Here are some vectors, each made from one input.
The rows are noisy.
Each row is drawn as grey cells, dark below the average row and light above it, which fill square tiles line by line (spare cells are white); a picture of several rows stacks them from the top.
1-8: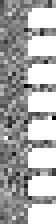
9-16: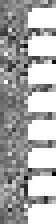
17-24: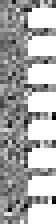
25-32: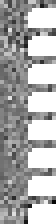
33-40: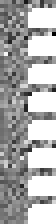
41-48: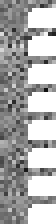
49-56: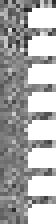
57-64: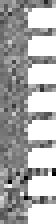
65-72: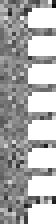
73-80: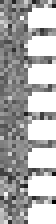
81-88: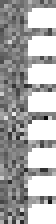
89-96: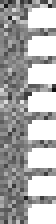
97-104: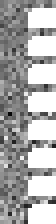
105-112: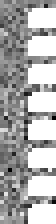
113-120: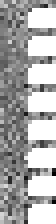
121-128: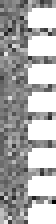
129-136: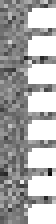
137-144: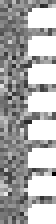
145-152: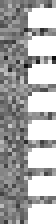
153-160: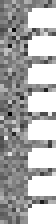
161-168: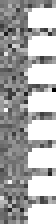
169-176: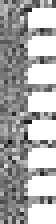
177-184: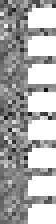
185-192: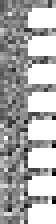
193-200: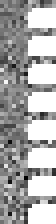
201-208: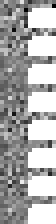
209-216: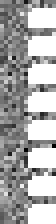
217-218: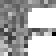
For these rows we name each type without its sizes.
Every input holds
either five true/false values, or a list of points on a circle.
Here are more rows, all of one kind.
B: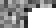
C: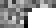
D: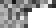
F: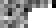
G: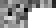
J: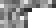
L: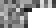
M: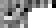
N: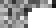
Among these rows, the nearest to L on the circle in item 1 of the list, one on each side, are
C and J.
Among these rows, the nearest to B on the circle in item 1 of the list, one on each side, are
C and G.
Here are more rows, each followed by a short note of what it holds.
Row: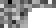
the empty list
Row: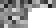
the empty list
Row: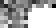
a list of one item
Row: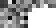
a list of one item
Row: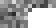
five true/false values
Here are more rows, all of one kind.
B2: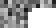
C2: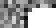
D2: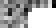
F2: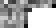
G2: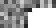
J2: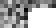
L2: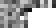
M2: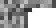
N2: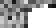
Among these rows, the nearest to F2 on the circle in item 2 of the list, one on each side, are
C2 and G2.
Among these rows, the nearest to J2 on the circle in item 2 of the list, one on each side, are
B2 and M2.
